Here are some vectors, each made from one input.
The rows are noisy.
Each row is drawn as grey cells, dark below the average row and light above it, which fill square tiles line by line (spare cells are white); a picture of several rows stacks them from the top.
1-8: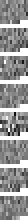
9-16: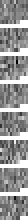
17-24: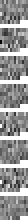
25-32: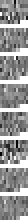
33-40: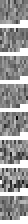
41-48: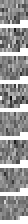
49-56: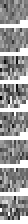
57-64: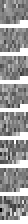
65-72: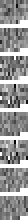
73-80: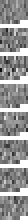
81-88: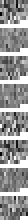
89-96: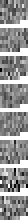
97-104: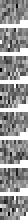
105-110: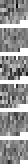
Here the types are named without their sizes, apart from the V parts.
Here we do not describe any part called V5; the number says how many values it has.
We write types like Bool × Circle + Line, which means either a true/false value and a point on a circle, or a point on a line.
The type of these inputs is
(Circle + Tree) × V5.
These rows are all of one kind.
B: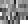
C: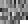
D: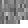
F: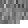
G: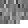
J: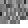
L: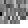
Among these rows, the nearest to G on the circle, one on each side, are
F and J.
